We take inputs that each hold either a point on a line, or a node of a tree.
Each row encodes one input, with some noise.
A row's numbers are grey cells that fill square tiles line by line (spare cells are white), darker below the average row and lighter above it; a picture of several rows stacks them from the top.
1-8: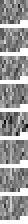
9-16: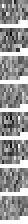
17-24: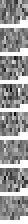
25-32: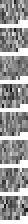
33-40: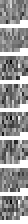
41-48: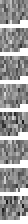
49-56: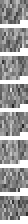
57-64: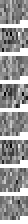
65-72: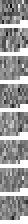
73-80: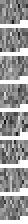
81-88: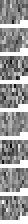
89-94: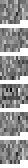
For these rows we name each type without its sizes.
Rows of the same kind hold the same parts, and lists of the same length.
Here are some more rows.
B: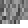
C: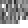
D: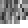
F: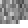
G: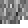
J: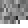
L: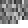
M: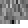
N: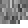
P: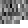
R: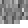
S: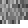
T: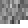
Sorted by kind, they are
B, F, G, J, M, N, R, S, T
C, D, L, P

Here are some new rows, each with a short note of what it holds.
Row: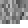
a node of a tree
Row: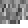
a node of a tree
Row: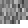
a node of a tree
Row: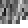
a point on a line
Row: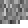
a node of a tree
